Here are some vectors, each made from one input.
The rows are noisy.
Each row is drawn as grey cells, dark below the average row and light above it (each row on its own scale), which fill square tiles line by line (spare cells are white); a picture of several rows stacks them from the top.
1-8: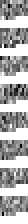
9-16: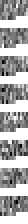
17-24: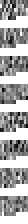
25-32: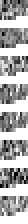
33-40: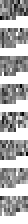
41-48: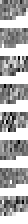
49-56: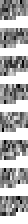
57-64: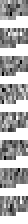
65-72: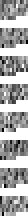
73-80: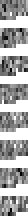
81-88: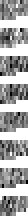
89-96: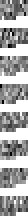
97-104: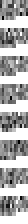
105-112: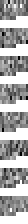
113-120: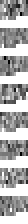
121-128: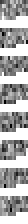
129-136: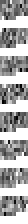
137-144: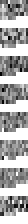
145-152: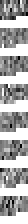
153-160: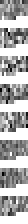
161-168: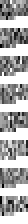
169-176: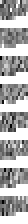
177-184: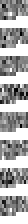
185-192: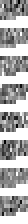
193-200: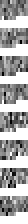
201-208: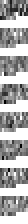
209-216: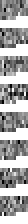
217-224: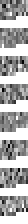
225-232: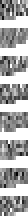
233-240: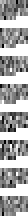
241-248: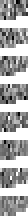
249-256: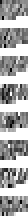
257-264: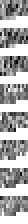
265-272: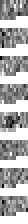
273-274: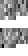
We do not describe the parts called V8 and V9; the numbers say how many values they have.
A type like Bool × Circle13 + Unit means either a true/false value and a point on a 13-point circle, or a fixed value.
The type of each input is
(Bool × List2(Line5) + V9) × V8.
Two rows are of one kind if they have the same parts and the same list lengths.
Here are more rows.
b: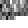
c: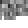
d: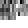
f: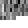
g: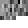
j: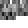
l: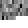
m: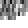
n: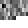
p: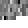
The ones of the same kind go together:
b, j, l
c, n
d, g, m
f, p

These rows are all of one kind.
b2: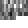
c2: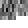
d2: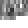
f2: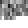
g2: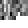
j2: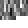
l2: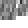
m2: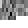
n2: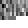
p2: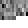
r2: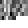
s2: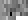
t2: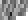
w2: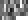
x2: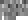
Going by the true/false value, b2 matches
f2, l2, n2 and p2.
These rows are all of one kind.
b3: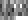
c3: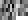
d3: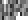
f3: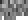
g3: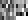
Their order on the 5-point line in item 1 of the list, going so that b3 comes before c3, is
d3, f3, b3, c3, g3.
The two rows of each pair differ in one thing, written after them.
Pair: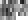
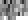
the place on the 5-point line in item 1 of the list
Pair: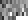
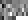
the place on the 5-point line in item 1 of the list
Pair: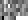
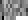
the true/false value
